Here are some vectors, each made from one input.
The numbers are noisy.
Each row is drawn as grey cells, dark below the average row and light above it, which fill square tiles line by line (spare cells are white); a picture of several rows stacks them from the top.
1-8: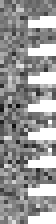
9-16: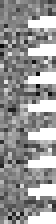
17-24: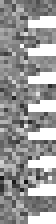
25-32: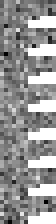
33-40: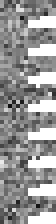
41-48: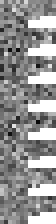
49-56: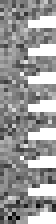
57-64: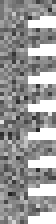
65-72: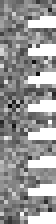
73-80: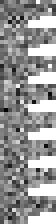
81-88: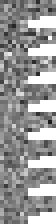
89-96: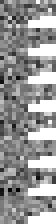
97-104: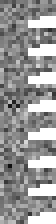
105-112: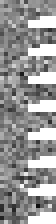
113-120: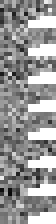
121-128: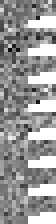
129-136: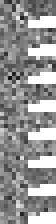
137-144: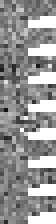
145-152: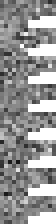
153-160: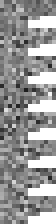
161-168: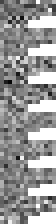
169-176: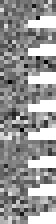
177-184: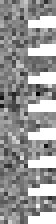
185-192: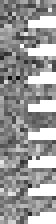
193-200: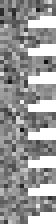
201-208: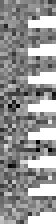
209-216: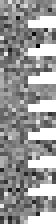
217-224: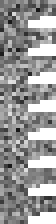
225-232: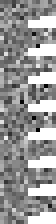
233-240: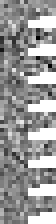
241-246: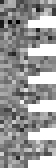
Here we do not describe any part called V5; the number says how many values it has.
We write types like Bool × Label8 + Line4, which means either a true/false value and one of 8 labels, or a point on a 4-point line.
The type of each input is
Bool × Label7 + V5.
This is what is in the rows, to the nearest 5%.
About 75% of them hold one of 7 labels and a true/false value. The rest hold a value of V5.
